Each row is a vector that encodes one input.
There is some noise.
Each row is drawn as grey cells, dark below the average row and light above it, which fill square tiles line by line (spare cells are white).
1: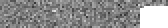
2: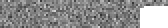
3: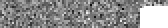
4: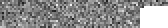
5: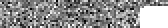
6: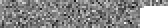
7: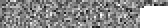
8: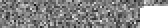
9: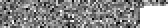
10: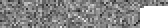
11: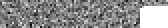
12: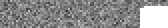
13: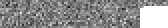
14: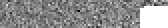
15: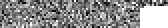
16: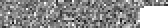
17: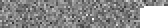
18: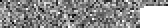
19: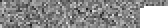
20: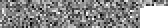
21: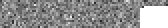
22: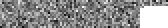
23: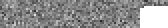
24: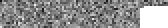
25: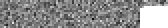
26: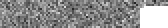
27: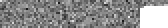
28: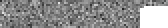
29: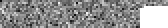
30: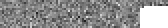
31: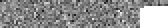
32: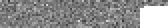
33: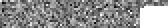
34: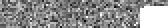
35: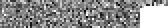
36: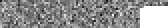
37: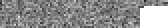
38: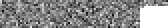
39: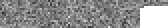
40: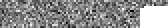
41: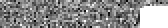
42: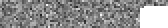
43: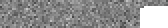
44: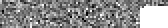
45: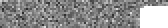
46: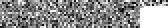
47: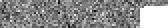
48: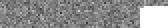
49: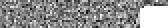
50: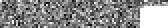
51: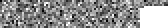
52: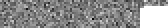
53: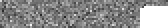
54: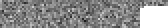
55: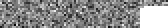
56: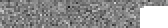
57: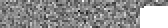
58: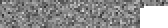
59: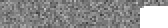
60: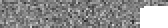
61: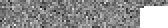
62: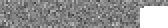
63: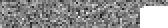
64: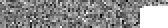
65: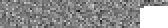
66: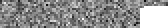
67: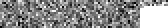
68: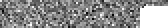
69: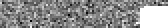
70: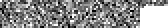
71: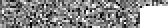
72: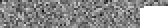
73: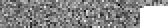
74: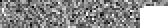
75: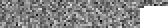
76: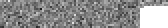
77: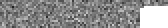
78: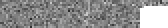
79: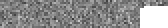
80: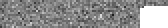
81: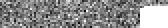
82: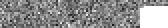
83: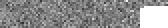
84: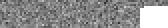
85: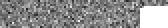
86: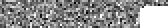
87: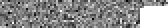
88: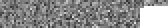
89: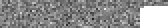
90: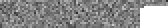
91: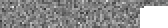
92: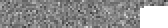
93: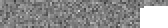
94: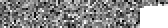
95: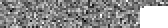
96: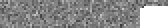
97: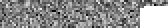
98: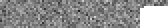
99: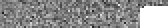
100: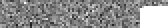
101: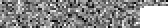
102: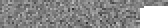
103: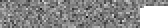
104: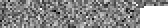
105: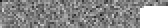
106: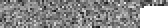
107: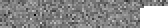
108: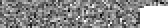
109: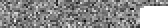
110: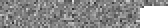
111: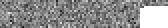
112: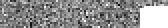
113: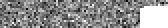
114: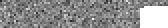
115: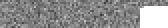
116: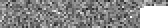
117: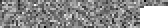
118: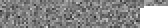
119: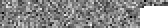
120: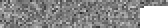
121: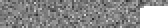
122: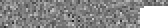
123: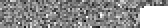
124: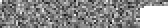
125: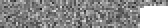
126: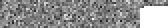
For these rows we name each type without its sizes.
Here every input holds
a true/false value, together with either a point on a circle, or a label.
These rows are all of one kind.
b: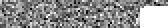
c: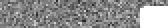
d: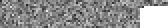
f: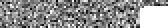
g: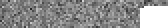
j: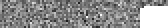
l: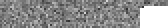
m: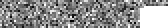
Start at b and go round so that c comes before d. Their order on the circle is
b, c, m, d, g, l, j, f.
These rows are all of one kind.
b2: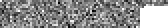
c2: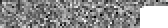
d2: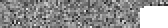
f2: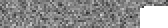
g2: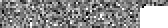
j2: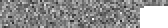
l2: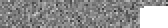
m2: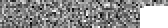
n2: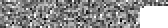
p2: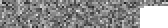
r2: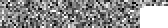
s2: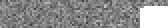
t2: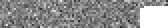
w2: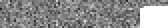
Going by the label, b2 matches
d2, l2, n2 and s2.
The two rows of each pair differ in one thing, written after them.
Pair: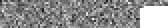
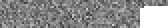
the label
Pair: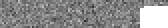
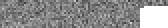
the label
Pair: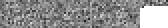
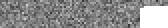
the true/false value
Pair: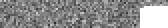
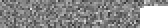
the true/false value
